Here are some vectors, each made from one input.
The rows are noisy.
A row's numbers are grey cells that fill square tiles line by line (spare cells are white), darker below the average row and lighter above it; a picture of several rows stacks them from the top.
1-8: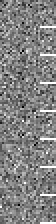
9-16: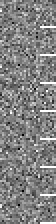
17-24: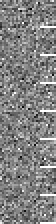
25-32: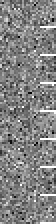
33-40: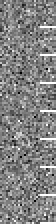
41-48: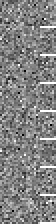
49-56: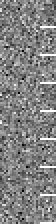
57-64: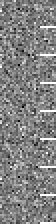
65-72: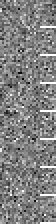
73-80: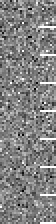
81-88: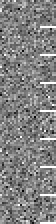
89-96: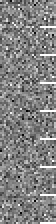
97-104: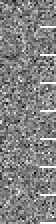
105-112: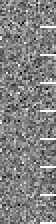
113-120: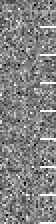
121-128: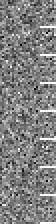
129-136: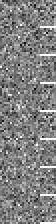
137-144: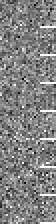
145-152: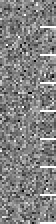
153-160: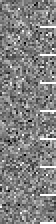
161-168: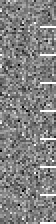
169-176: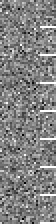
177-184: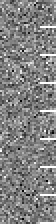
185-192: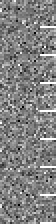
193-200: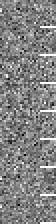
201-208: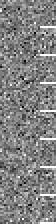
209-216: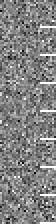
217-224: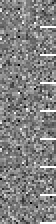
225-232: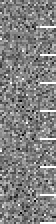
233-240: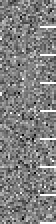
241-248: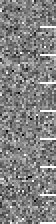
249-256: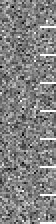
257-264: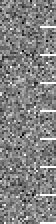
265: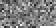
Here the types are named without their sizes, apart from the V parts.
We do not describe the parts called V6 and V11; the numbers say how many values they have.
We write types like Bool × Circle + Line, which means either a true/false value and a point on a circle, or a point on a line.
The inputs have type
Bool × (Tree + Unit) + (Line + V6) × V11.
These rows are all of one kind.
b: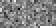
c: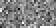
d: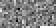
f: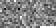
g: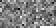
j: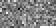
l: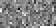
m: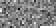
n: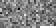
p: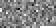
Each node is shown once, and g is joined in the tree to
c.
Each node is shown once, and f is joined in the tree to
n.
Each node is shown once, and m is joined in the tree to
c.
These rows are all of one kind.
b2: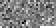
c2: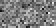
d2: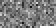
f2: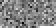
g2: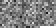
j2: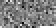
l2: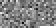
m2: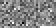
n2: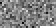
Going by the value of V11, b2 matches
f2, l2 and n2.
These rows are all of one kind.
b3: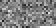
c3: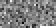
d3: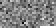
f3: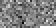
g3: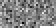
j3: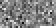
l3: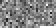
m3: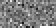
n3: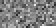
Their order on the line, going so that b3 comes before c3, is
d3, b3, j3, l3, g3, m3, c3, f3, n3.
